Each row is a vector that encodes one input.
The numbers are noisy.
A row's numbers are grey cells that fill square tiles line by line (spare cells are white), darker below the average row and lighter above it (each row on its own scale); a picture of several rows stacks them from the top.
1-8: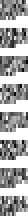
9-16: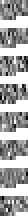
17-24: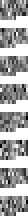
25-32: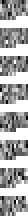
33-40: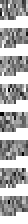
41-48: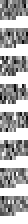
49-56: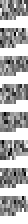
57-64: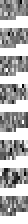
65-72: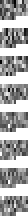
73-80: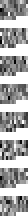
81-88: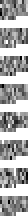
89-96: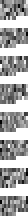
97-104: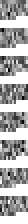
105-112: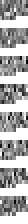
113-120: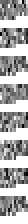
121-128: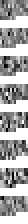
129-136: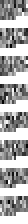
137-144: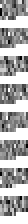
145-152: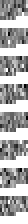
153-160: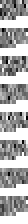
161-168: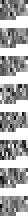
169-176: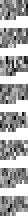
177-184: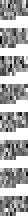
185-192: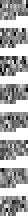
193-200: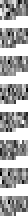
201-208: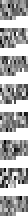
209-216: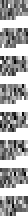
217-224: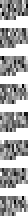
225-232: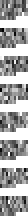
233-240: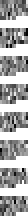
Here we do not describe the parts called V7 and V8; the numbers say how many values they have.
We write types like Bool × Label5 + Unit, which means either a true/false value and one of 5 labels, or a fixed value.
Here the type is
Bool × Label9 + Unit + V7 × V8.
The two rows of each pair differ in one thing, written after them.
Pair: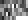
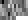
the label
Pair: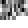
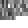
the label
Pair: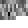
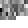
the true/false value
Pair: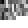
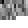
the true/false value
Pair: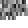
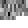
the label
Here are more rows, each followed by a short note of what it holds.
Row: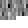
a value of V7 and a value of V8
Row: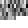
a value of V7 and a value of V8
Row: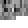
a fixed value
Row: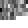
one of 9 labels and a true/false value
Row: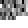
one of 9 labels and a true/false value
